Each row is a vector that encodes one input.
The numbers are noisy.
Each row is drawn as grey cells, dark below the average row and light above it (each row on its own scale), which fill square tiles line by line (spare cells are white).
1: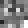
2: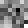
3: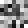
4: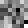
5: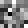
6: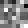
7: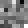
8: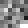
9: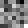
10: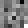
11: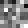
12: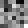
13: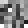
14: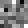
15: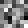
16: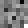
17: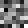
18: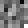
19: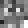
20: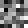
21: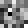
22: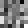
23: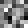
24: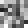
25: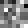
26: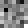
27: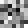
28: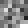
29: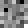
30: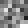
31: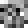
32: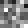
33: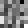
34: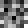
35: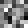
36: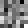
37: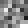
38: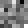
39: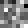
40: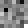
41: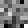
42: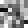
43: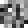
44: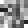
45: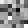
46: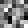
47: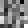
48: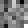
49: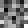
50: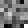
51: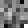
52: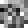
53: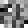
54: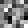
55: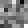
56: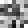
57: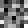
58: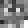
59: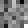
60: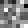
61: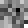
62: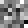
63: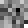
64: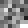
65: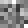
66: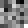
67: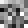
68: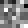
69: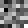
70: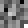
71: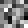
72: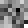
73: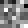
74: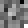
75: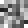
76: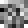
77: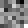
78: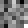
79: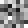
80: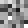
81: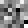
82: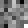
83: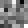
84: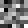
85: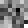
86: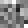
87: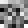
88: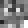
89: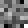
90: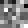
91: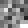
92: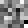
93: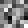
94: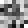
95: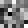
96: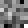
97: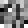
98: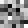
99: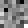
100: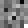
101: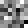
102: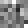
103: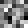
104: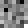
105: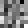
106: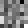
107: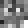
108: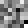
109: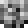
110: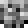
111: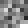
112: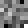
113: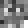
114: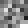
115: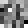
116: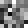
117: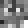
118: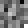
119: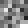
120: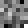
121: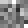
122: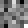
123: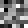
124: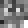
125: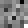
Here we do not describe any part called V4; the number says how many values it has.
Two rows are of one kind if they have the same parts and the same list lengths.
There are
2 kinds of row.
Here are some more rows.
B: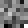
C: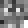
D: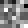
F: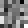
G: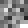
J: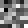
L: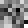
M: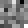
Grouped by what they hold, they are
B, F, J, L, M
C, D, G

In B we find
one of 10 labels and a true/false value.
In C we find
a value of V4.
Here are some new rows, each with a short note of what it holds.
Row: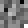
one of 10 labels and a true/false value
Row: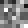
a value of V4
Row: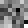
one of 10 labels and a true/false value
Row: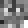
a value of V4
